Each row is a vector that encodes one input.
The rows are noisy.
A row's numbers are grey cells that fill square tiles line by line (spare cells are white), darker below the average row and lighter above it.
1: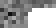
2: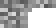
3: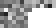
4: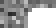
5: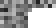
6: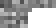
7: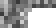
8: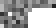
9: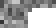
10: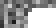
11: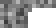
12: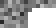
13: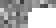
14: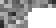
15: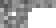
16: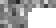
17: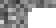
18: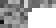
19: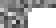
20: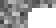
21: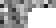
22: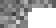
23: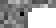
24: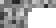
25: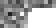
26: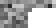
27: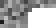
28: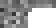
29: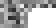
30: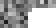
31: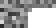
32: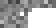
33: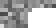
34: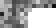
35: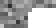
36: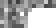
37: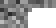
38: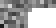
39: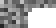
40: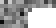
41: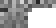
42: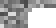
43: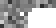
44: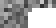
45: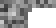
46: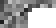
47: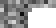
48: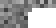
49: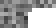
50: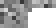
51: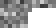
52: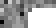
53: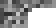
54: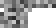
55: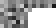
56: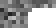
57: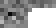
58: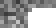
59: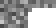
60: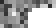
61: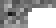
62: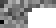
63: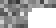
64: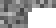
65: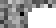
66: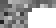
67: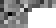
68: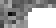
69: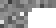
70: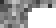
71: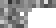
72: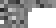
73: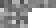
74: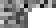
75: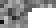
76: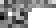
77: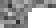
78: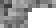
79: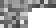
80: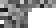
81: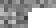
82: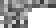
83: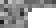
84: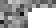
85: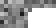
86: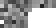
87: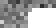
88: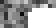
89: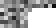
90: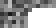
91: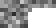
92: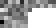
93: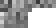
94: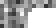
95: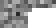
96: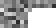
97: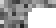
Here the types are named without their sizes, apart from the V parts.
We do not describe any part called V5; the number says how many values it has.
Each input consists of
a node of a tree, together with either three true/false values, or a value of V5.
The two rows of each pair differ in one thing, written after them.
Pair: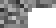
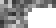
the node of the tree
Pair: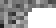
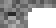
the value of V5
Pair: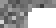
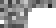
the value of V5
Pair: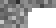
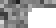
the node of the tree
